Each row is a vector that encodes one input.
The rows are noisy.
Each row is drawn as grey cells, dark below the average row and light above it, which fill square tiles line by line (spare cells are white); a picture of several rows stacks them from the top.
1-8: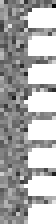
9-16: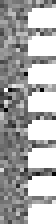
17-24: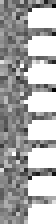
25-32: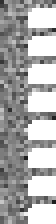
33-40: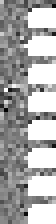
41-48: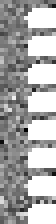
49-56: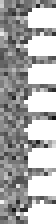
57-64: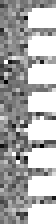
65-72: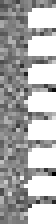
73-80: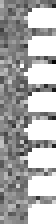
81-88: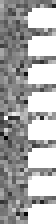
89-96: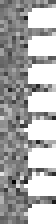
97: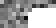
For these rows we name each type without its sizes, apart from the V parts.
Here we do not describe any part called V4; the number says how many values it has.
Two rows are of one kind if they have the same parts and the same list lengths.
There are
3 kinds of row.
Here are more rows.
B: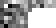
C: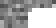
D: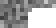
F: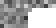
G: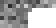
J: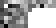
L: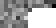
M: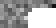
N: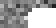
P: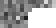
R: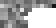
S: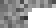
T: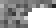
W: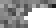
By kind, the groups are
B, J
C, D, F, G, P, S
L, M, N, R, T, W

